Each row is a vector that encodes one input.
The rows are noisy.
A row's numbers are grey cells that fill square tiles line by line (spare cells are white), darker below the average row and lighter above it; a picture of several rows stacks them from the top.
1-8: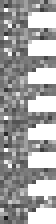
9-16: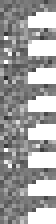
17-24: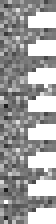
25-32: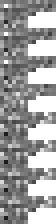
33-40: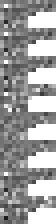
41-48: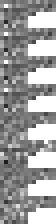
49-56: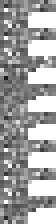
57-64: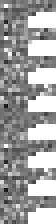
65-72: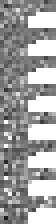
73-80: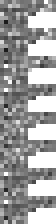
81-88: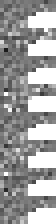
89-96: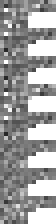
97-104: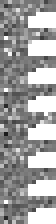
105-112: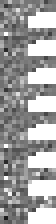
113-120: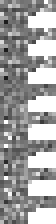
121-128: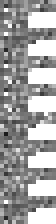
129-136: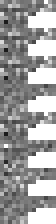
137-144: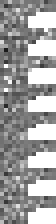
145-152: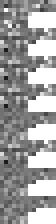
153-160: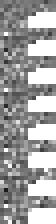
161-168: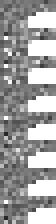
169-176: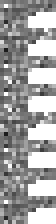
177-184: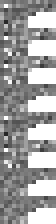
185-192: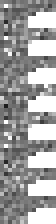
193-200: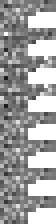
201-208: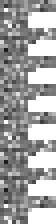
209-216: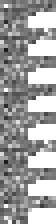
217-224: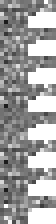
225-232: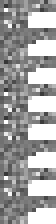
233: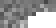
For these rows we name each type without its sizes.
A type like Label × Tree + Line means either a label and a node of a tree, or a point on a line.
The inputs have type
Line.
